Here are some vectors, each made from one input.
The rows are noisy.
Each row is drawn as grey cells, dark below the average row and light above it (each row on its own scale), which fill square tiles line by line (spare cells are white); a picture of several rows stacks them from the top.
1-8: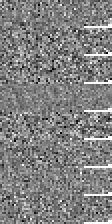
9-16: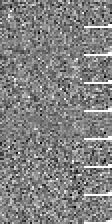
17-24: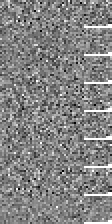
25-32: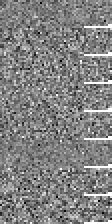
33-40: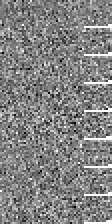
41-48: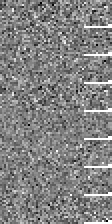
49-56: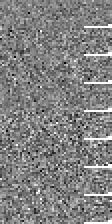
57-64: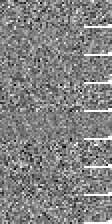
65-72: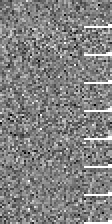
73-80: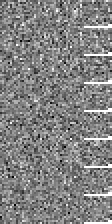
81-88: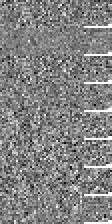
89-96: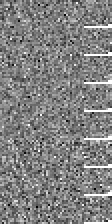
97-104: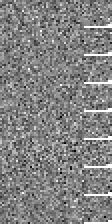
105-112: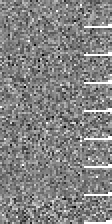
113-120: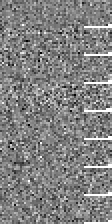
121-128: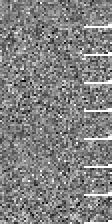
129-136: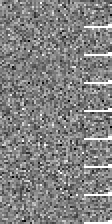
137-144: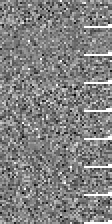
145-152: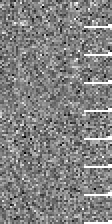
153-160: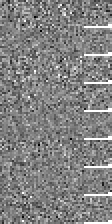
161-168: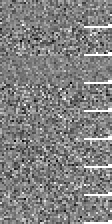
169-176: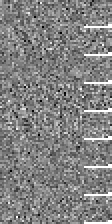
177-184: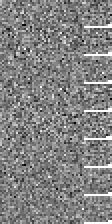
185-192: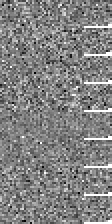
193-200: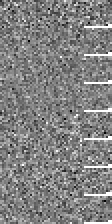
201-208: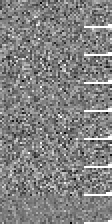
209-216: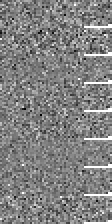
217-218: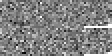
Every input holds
a point on a 14-point line, together with either a point on a 17-point circle, or a fixed value.
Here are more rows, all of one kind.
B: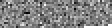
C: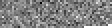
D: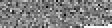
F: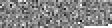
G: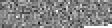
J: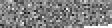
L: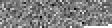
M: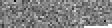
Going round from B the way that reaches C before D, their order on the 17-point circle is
B, C, D, G, L, F, M, J.
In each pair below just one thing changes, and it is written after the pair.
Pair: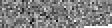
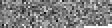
the place on the 17-point circle
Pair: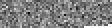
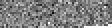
the place on the 17-point circle
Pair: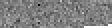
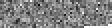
the place on the 17-point circle
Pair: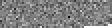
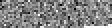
the place on the 14-point line
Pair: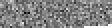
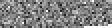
the place on the 17-point circle
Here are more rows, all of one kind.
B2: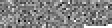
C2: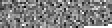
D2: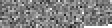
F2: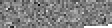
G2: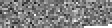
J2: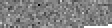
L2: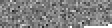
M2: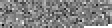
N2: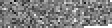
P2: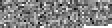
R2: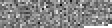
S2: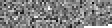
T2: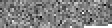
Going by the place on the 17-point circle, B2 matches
C2, J2, P2 and T2.
